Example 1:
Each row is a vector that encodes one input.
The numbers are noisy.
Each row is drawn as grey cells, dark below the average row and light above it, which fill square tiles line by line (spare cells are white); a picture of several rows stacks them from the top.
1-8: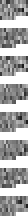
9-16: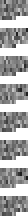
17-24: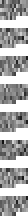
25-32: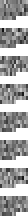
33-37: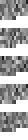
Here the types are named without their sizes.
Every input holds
a node of a tree.
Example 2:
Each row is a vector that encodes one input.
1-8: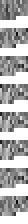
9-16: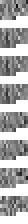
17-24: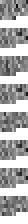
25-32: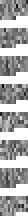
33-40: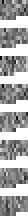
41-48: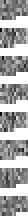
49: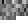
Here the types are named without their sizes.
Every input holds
a node of a tree.
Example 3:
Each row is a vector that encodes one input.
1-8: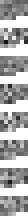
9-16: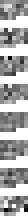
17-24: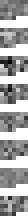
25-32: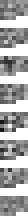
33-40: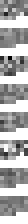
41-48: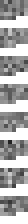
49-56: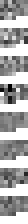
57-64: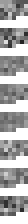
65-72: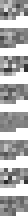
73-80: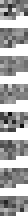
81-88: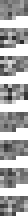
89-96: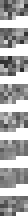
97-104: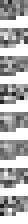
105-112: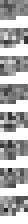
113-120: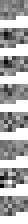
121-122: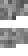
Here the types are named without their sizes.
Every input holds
a point on a line.
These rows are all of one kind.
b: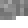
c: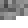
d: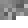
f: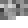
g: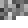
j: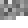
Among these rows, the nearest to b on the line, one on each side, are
f and j.
